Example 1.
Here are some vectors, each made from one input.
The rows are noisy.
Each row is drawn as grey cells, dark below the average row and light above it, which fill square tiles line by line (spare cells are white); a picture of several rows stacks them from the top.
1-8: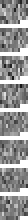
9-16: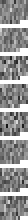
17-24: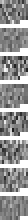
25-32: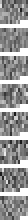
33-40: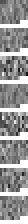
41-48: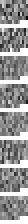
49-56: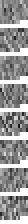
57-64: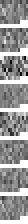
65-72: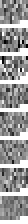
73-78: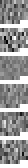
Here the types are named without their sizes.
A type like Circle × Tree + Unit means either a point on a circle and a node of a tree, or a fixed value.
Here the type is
Bool × Bool × Bool.
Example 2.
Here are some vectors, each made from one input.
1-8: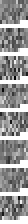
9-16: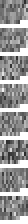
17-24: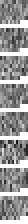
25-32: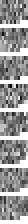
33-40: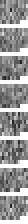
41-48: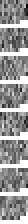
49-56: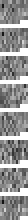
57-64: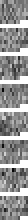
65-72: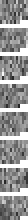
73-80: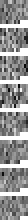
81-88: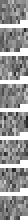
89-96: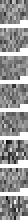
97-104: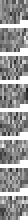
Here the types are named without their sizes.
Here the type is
Line.
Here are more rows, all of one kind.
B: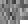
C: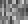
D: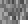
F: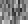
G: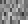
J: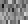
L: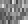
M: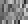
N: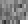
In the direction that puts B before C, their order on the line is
F, D, B, J, M, N, L, G, C.
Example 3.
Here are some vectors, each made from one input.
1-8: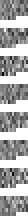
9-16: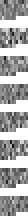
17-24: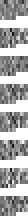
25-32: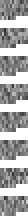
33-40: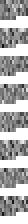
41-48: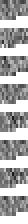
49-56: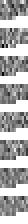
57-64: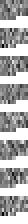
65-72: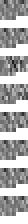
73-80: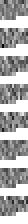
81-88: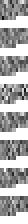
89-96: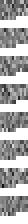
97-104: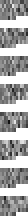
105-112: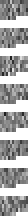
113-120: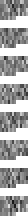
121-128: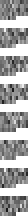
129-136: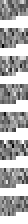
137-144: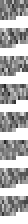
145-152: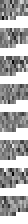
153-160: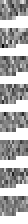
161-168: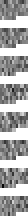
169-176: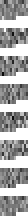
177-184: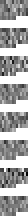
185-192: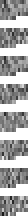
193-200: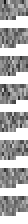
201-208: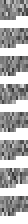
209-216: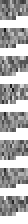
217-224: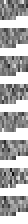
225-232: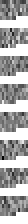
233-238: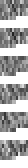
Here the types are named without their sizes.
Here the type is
Bool × Bool × Bool.
